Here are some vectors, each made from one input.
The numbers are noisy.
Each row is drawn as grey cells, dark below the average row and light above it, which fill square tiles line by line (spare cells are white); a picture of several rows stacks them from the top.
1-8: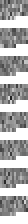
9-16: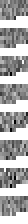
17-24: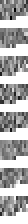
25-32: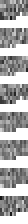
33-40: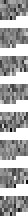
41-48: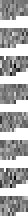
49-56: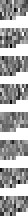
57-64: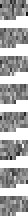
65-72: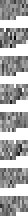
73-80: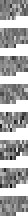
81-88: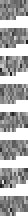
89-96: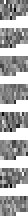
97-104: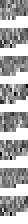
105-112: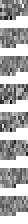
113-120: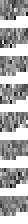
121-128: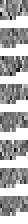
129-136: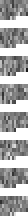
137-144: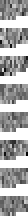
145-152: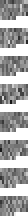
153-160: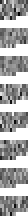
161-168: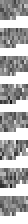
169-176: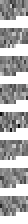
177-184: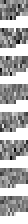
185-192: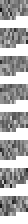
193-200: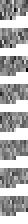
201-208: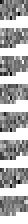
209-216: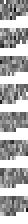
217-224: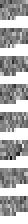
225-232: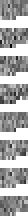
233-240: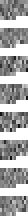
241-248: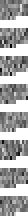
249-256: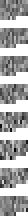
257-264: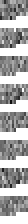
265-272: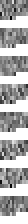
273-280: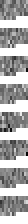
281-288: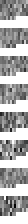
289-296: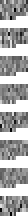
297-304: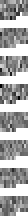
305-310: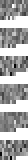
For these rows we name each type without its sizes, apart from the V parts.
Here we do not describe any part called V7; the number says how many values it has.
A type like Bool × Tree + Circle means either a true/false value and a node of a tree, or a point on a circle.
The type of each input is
Bool × Circle × List(V7) + Tree + Unit.
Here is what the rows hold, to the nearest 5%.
About 65% of them hold a point on a circle and a true/false value, together with a list of values of V7. A few of them hold a fixed value. The rest hold a node of a tree.
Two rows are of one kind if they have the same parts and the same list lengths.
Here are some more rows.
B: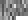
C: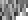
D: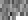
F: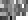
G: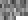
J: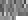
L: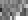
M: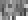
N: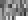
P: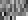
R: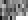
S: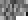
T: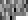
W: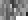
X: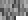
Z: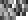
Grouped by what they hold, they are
B, D, L, S, W, X
C
F, P, R, T, Z
G, M, N
J

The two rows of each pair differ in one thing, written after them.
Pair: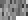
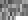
the true/false value
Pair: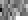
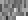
the place on the circle
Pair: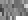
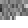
the true/false value
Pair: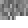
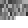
the place on the circle
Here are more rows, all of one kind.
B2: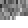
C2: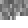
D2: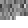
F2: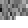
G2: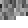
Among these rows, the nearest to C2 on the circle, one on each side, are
F2 and G2.
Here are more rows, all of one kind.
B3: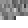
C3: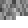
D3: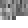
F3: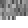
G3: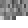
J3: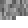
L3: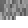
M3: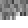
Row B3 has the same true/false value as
C3 and J3.
